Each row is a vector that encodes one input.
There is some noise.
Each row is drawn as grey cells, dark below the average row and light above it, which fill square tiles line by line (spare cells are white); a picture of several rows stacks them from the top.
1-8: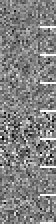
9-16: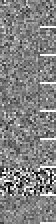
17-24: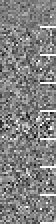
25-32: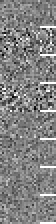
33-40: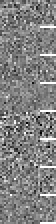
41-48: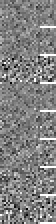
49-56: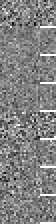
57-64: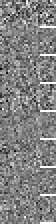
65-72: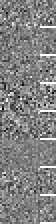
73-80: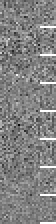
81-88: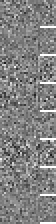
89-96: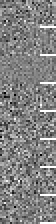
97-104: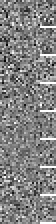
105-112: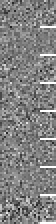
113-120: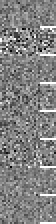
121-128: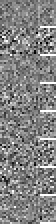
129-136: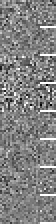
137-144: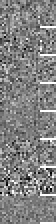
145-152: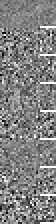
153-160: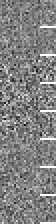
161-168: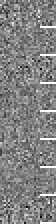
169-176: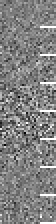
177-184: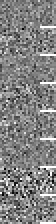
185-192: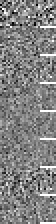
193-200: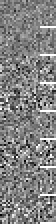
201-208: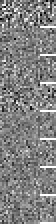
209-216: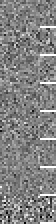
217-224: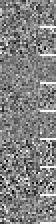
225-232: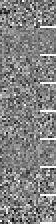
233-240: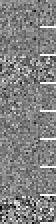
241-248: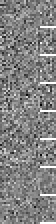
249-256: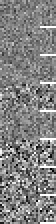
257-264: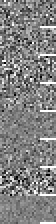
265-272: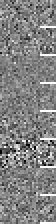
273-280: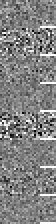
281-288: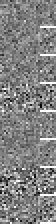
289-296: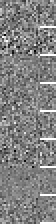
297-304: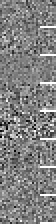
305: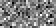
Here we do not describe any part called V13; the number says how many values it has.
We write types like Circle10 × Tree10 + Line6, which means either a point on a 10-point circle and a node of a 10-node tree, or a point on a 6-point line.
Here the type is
Tree12 + Tree14 × Tree14 + V13.
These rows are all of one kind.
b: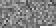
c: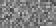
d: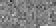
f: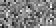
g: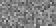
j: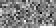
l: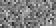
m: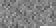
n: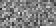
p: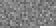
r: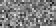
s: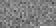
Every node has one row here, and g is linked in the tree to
b.
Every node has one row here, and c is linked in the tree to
d, j, l and r.
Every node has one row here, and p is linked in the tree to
m and r.
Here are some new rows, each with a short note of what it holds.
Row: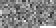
a node of a 12-node tree
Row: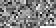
a node of each of two 14-node trees
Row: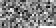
a node of each of two 14-node trees
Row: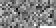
a node of a 12-node tree
